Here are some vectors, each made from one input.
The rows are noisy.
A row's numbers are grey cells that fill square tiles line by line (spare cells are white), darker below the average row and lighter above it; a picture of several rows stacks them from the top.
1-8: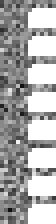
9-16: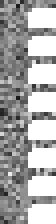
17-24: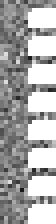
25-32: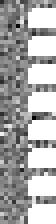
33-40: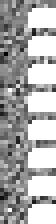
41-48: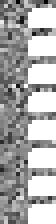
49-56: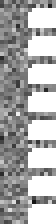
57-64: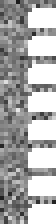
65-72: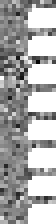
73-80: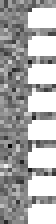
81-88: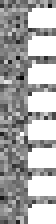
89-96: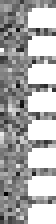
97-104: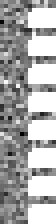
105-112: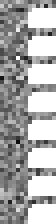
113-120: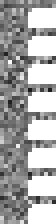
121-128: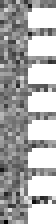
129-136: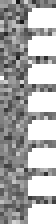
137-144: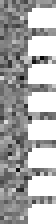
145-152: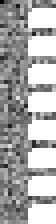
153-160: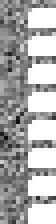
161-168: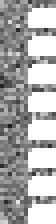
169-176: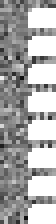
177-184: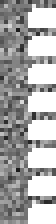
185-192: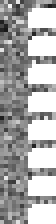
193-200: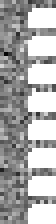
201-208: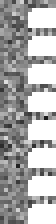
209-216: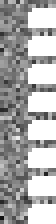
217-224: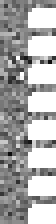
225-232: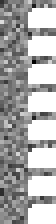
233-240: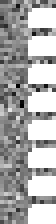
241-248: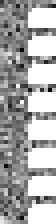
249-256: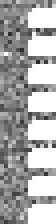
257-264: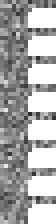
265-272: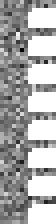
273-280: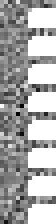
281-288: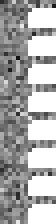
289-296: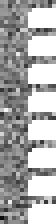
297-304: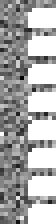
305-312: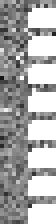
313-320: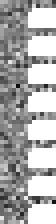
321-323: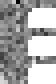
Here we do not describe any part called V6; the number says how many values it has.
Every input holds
a value of V6, together with either one of 12 labels, or a node of a 14-node tree.
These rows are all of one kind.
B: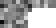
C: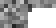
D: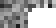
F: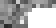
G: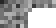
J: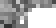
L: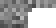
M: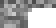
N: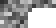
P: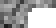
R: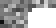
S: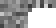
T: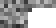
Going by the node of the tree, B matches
D, R and S.
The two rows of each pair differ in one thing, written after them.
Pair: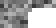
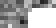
the node of the tree
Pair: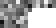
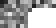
the value of V6
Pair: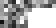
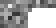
the value of V6
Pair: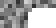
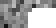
the node of the tree
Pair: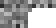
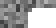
the value of V6
